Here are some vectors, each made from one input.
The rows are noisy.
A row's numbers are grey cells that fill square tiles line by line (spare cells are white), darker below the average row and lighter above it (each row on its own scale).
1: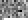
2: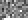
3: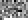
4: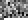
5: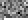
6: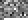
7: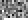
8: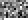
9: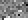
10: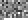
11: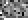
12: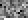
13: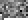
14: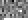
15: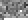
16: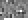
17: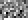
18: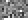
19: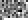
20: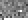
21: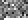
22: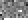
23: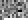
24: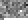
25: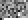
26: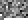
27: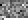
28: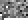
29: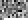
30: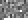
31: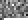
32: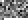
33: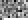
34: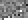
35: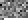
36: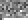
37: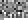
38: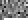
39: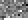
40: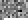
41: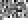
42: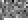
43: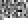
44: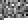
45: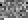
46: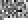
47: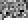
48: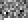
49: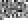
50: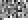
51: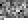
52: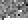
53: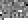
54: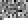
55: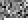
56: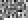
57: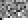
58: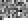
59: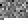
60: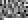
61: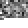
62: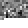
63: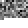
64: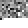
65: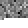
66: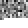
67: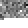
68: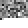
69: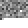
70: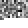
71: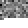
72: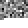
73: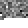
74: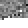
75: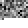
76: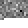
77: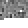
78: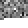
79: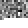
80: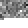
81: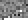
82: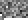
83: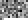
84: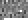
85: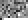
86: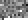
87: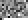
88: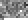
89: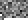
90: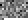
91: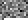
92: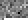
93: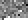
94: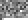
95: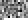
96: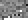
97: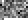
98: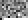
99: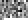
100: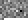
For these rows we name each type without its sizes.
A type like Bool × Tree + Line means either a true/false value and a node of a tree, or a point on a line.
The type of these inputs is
(Bool × Circle + Unit) × Line.
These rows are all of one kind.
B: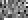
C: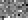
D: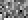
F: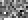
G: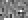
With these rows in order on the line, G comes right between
B and C.
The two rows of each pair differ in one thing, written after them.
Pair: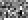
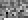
the place on the circle
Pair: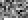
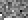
the true/false value
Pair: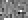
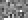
the true/false value
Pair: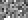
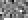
the true/false value
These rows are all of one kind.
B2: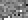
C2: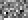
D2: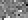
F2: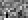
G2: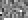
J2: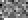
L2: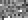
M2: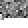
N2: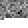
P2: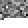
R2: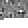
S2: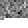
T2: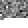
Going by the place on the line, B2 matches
D2 and L2.
